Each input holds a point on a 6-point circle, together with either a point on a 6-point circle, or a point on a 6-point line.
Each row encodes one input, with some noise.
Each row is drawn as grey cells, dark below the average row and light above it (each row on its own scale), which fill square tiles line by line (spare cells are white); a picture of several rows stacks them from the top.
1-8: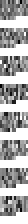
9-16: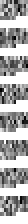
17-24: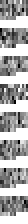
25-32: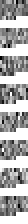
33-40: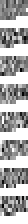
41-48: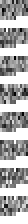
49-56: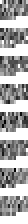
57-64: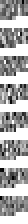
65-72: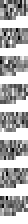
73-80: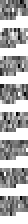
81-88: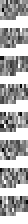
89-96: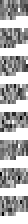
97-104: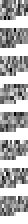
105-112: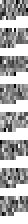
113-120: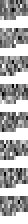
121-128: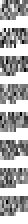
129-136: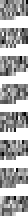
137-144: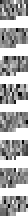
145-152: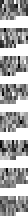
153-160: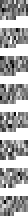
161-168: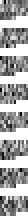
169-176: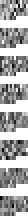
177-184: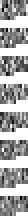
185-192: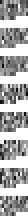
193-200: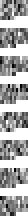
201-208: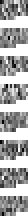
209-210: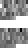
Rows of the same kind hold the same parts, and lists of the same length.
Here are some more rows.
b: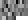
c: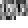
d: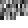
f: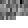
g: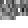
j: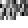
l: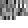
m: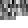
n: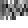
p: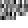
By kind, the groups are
b, d, f, g, j, m, n
c, l, p

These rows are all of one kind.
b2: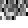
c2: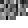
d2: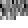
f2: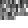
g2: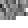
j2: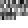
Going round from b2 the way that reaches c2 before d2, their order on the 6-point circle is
b2, c2, j2, d2, g2, f2.
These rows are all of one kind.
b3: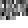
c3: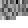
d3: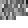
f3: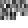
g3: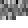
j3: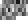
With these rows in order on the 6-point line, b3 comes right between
c3 and g3.
